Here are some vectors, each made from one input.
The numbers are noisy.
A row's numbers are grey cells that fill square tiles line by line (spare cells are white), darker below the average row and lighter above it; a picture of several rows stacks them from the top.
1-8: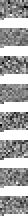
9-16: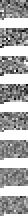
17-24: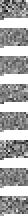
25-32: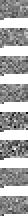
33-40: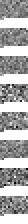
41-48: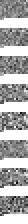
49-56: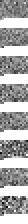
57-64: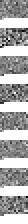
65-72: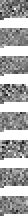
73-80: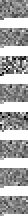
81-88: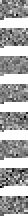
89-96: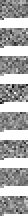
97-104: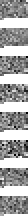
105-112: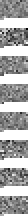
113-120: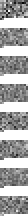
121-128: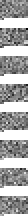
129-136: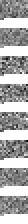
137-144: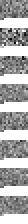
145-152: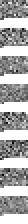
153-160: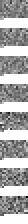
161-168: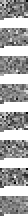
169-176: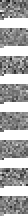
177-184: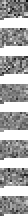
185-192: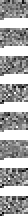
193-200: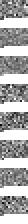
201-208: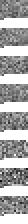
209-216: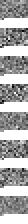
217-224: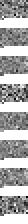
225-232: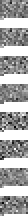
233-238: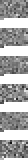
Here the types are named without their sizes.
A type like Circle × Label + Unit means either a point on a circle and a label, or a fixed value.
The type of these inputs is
Bool × Bool × Bool × Bool + Line + List(Circle).
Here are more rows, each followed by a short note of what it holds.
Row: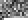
a list of two items
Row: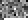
a list of two items
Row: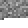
four true/false values
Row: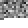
the empty list
